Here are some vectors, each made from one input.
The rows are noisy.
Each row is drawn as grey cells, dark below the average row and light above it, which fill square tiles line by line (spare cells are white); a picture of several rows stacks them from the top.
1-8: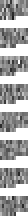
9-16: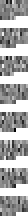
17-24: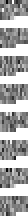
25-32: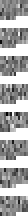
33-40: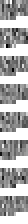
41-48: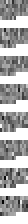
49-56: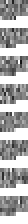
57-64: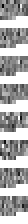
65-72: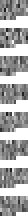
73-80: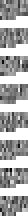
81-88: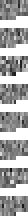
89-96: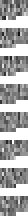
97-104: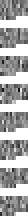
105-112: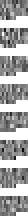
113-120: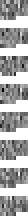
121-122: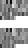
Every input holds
a point on a 10-point circle and a true/false value.
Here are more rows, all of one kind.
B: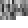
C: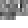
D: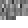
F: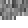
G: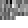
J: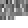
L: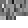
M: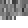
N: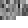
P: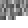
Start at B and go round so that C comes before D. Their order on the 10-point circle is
B, M, F, P, J, C, G, D, L, N.
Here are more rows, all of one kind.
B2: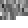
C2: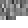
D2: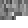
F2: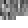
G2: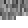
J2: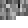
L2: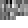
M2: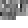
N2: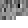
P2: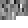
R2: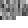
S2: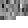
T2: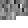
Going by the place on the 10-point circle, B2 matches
P2 and T2.
